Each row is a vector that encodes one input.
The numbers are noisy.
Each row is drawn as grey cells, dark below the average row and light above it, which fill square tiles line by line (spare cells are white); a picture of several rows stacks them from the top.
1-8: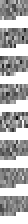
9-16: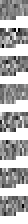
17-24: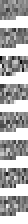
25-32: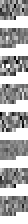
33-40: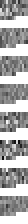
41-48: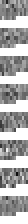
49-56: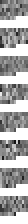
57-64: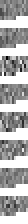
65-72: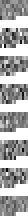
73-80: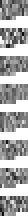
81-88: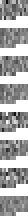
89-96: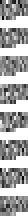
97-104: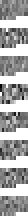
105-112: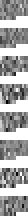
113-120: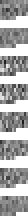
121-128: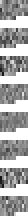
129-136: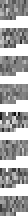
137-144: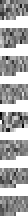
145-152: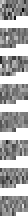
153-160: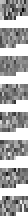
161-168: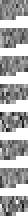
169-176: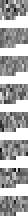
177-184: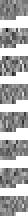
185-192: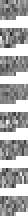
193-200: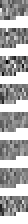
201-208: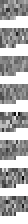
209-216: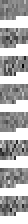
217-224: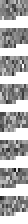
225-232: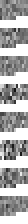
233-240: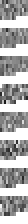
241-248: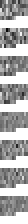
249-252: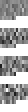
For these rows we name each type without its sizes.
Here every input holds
either a label, or a point on a line.
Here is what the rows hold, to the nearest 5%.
About 65% of them hold a label. The rest hold a point on a line.
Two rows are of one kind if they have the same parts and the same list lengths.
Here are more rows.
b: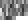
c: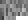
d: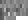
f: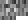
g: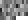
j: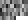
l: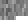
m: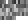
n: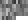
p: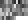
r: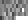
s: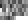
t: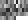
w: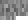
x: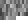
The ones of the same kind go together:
b, f, m, n, p, s
c, d, g, j, l, r, t, w, x

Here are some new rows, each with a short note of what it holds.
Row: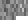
a label
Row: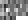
a point on a line
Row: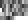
a point on a line
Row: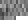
a label
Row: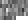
a point on a line
